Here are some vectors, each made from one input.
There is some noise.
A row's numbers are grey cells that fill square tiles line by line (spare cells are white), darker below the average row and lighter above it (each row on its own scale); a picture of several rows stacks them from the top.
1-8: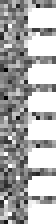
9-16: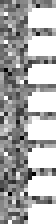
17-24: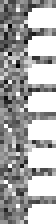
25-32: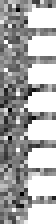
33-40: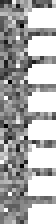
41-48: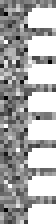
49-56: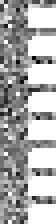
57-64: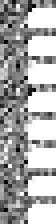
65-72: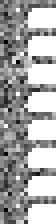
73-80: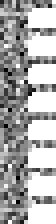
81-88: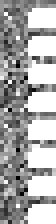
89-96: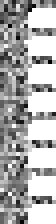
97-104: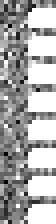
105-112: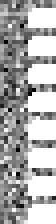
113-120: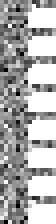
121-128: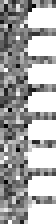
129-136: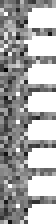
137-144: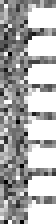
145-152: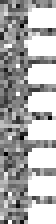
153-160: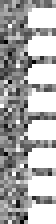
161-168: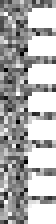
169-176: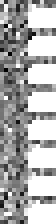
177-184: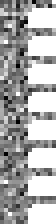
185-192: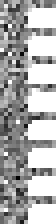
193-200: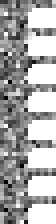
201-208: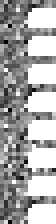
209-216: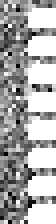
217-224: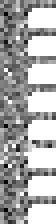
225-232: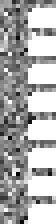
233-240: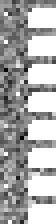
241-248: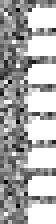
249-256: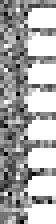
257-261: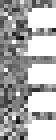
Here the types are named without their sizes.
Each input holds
a list of points on a line.
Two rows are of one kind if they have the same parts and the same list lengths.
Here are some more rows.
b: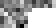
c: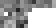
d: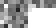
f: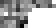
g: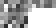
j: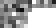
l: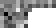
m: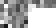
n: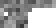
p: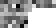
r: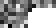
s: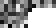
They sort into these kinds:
b, c, d, f, g, m, n, p
j
l, r, s

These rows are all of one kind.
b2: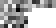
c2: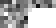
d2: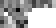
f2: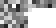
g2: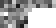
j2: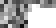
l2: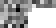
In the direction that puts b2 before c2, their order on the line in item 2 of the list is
f2, d2, b2, l2, j2, g2, c2.
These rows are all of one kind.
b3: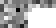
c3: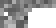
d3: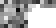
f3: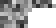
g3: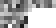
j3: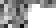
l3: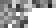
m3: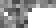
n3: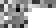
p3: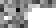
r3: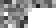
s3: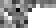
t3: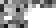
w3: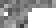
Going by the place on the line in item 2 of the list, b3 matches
l3, n3 and p3.
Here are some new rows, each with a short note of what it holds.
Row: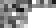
the empty list
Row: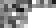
the empty list
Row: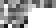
a list of two items
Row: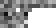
a list of one item
